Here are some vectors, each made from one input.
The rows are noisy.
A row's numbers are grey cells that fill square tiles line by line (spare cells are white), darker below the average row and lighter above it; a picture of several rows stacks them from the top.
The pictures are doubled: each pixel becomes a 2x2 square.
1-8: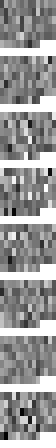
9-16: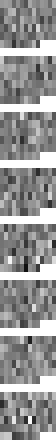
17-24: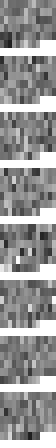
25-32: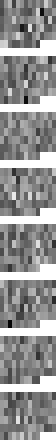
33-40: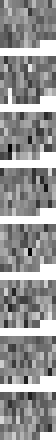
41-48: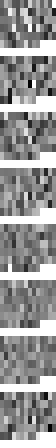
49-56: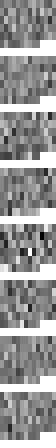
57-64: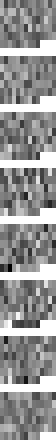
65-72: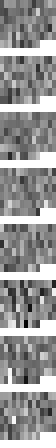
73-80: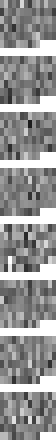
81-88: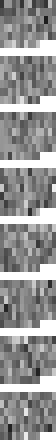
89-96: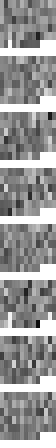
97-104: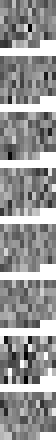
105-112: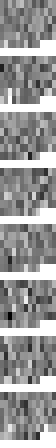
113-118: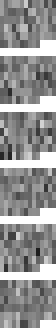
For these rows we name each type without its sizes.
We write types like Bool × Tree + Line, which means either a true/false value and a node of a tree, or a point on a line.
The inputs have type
Circle × Circle + Tree.
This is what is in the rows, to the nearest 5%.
About 65% of them hold a point on each of two circles. The rest hold a node of a tree.
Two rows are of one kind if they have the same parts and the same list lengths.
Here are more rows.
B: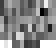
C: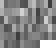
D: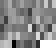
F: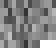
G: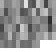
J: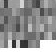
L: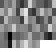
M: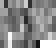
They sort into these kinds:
B, D, F, G, J, M
C, L

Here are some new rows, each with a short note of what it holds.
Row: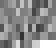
a point on each of two circles
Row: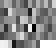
a node of a tree
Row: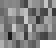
a node of a tree
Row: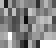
a point on each of two circles
